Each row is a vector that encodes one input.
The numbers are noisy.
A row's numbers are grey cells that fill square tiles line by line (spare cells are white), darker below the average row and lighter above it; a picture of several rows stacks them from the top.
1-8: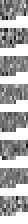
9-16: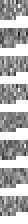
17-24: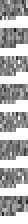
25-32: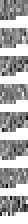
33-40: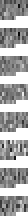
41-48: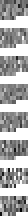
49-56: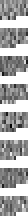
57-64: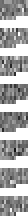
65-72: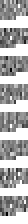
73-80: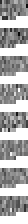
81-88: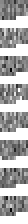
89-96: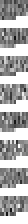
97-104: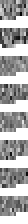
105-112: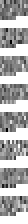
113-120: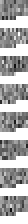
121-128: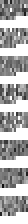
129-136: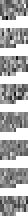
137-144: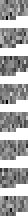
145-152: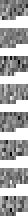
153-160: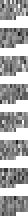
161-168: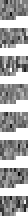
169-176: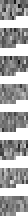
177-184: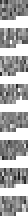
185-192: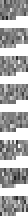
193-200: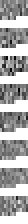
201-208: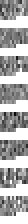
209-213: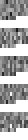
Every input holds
either a point on a 20-point circle, or four true/false values.
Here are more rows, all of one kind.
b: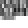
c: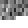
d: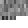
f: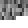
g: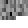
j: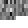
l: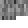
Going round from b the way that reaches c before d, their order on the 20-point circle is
b, c, g, j, d, l, f.
